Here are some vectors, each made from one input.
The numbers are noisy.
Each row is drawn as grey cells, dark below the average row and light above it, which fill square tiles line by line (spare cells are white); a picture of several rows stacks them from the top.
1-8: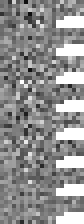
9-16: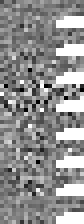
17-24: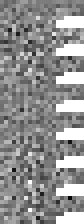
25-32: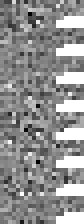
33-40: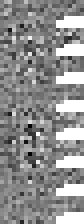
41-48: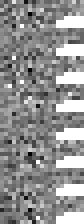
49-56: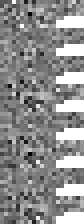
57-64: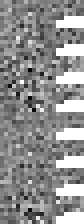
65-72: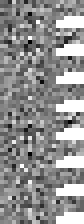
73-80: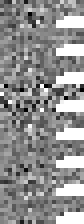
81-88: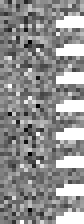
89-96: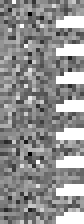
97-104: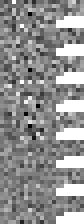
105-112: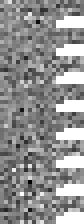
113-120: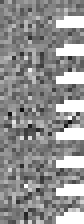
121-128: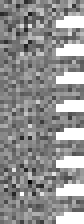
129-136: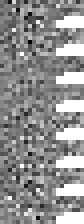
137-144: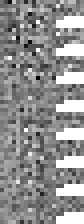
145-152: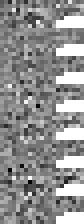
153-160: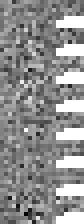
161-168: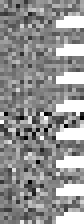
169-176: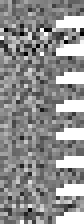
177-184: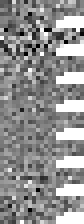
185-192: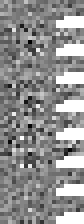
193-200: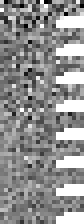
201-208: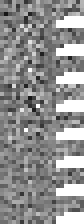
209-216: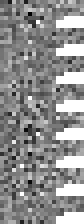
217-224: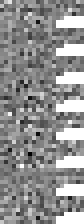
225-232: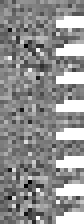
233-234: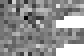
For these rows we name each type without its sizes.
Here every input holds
either a point on a circle and a true/false value, or a fixed value.
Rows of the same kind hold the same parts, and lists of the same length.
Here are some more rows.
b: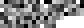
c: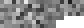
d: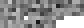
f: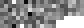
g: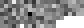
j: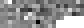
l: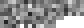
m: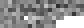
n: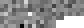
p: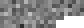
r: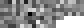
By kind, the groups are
b
c, d, f, g, j, l, m, n, p, r

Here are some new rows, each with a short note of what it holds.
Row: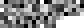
a fixed value
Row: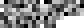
a fixed value
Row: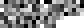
a fixed value
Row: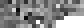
a point on a circle and a true/false value
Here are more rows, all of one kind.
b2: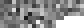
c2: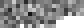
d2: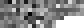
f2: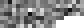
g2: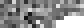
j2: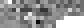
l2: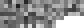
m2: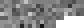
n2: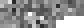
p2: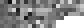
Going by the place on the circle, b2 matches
d2, g2, m2 and p2.
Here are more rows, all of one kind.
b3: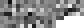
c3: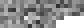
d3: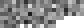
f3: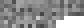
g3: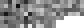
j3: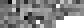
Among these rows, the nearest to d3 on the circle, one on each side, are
c3 and g3.
